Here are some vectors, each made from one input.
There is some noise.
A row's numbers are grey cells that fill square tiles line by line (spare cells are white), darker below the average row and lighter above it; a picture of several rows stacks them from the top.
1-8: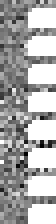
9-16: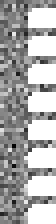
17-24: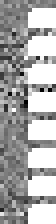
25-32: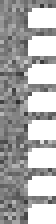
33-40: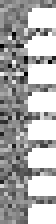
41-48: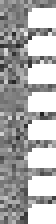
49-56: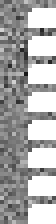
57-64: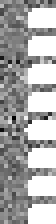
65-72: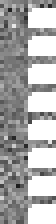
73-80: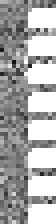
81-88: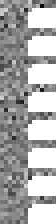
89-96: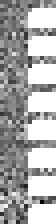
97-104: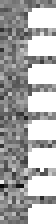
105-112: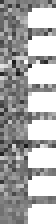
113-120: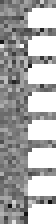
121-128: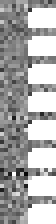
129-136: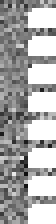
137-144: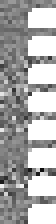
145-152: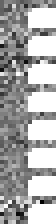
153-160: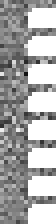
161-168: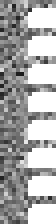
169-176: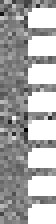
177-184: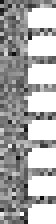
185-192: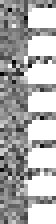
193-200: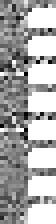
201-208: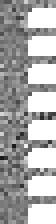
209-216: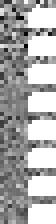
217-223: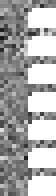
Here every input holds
either a point on a 19-point circle, or a list of up to two points on a 6-point circle.
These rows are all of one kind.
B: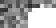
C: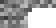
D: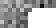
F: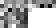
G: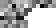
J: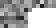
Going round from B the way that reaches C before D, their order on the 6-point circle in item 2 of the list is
B, G, F, C, J, D.
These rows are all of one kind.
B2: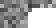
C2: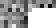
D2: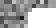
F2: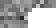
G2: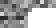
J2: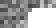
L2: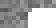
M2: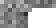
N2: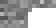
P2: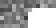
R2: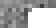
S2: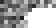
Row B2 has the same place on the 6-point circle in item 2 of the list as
D2, J2, R2 and S2.
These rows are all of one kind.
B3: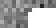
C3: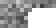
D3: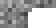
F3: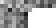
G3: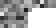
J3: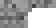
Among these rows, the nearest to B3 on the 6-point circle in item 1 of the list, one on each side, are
C3 and G3.
